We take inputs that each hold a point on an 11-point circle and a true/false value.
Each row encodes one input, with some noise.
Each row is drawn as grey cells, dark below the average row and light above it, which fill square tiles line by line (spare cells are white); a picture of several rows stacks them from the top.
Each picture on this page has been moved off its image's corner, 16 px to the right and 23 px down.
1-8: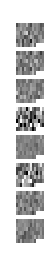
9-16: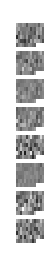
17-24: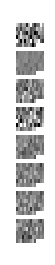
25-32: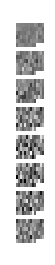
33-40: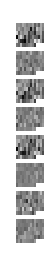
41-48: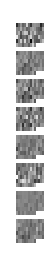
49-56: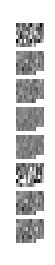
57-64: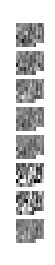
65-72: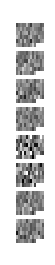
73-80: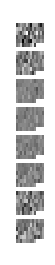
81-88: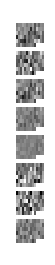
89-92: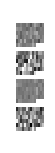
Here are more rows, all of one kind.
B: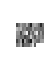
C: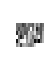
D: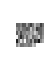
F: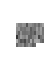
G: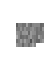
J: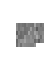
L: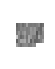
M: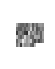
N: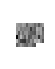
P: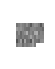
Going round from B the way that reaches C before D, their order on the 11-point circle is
B, J, C, G, D, M, F, L, N, P.
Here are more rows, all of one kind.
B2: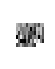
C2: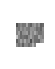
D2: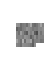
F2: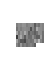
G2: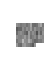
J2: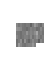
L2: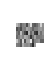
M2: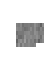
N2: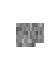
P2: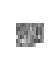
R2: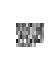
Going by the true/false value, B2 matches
J2 and M2.
